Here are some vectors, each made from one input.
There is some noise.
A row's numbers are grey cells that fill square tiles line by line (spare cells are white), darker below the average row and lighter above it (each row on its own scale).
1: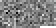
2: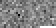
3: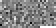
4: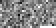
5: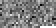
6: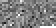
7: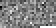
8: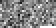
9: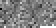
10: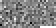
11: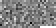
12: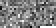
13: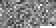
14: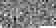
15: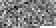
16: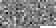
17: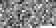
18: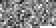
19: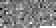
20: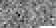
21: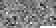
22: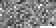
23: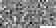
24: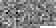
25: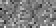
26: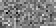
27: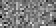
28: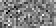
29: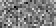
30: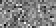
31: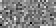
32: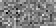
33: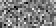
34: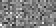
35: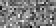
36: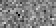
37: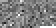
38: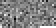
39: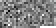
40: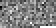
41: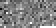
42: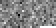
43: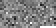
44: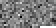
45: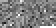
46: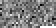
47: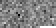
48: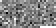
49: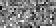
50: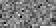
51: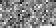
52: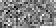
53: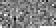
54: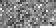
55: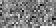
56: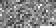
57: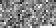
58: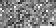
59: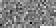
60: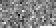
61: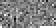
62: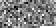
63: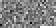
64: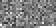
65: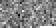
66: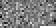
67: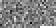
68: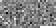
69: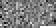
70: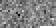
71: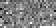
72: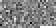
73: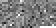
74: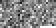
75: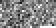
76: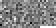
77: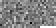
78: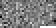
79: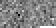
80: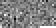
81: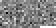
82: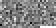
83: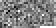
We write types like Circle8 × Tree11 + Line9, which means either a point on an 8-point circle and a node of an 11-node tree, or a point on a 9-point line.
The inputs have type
Bool × (Label6 + Line6).
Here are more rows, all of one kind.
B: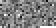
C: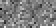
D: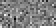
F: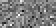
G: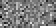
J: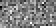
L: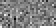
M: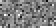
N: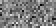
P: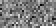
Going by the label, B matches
D, L and M.
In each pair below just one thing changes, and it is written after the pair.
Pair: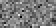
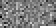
the true/false value
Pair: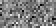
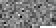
the label
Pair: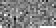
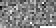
the label
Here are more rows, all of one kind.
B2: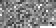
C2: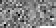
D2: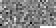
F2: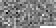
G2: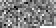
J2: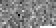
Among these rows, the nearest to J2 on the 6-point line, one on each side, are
D2 and F2.
